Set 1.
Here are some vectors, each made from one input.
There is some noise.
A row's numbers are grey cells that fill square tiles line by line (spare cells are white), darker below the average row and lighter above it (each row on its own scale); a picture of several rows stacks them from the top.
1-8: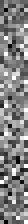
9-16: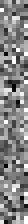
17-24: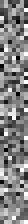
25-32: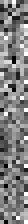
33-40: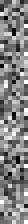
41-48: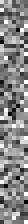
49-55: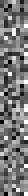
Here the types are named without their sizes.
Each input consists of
a label.
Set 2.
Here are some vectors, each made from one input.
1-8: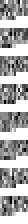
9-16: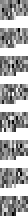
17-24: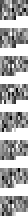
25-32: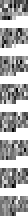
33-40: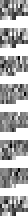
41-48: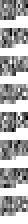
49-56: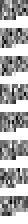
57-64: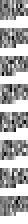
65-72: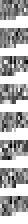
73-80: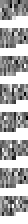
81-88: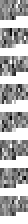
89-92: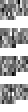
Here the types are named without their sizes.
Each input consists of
either a fixed value, or three true/false values.
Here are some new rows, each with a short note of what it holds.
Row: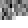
three true/false values
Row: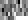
a fixed value
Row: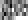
three true/false values
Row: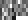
three true/false values
